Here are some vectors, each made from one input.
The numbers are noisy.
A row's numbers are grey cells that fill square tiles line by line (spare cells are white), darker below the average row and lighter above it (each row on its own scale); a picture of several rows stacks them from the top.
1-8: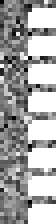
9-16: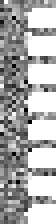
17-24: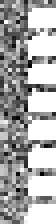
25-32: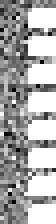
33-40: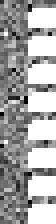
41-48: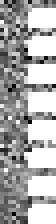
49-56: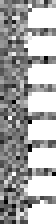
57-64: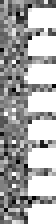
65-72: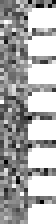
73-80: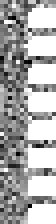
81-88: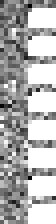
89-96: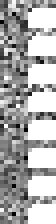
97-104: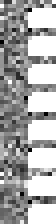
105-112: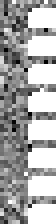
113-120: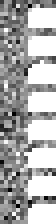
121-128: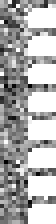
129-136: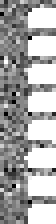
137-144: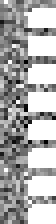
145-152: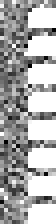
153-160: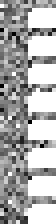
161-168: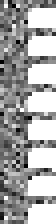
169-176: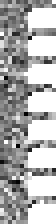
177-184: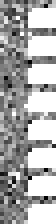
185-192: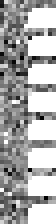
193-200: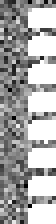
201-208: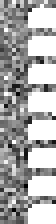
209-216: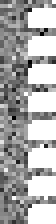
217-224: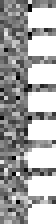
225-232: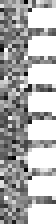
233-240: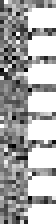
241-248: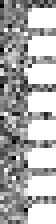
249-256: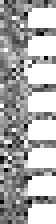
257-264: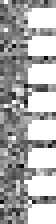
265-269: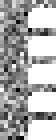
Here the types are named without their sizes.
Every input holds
a label, together with either a fixed value, or two labels.
